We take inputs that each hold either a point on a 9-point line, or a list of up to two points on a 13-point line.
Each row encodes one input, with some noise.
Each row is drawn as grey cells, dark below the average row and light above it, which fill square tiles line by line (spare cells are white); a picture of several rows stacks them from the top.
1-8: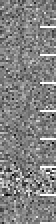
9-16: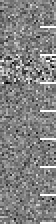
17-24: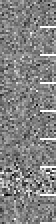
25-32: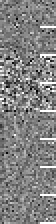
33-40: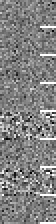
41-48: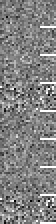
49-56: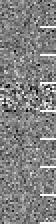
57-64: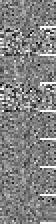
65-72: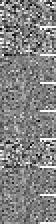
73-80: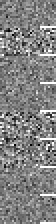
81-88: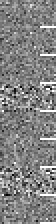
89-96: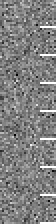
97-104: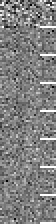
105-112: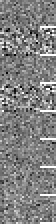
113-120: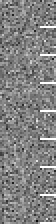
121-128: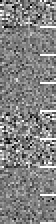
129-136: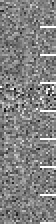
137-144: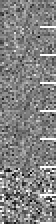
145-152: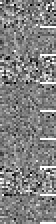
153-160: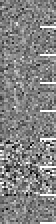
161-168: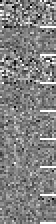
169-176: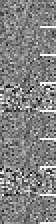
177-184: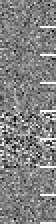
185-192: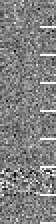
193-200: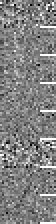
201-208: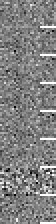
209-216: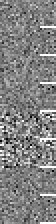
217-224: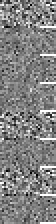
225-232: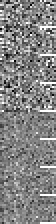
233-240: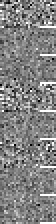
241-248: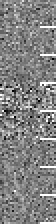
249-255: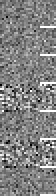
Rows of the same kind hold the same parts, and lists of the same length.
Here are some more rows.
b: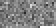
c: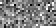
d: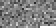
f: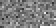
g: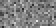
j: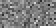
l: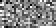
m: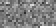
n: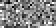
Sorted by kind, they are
b, d, f, m
c
g, j
l, n

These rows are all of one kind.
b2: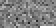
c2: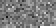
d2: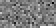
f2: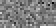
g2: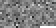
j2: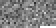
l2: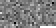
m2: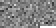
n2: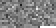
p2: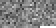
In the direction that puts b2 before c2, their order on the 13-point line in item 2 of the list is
b2, d2, c2, l2, g2, j2, p2, n2, m2, f2.
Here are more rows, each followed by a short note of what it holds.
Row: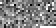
the empty list
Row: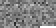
a list of two items
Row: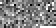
the empty list
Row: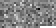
a list of one item
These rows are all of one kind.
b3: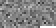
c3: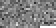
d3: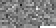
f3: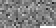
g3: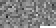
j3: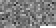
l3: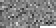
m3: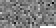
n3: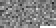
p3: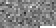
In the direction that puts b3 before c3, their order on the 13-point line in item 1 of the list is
m3, j3, f3, b3, p3, l3, c3, n3, g3, d3.
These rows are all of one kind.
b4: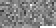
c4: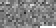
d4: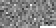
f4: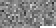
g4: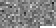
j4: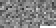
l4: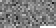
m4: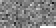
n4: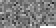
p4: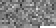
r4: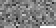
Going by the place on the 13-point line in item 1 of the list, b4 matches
f4 and g4.
